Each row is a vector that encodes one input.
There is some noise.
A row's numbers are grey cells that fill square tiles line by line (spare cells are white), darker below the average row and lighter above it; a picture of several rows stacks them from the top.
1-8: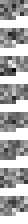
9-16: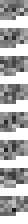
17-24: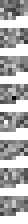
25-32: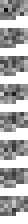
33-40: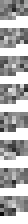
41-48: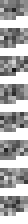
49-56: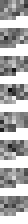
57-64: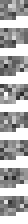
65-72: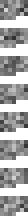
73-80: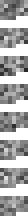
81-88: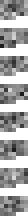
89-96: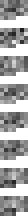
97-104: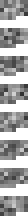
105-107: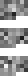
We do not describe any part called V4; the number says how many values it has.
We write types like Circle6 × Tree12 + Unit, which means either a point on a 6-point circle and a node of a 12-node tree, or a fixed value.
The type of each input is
Bool × (Line6 + V4).
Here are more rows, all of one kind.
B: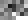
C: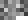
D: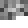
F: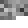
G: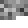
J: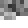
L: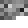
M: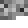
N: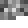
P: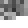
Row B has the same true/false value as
J and P.
